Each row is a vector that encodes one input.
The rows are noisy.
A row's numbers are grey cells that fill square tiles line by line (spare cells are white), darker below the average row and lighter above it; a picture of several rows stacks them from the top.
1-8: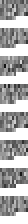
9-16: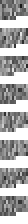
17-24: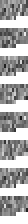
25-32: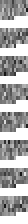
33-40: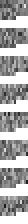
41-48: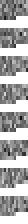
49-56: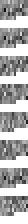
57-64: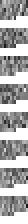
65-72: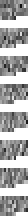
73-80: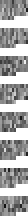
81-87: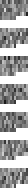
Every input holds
either a point on a 5-point line, or a point on an 8-point line, or three true/false values.
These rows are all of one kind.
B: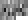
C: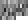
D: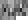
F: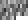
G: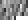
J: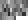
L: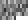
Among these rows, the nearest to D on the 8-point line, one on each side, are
B and J.
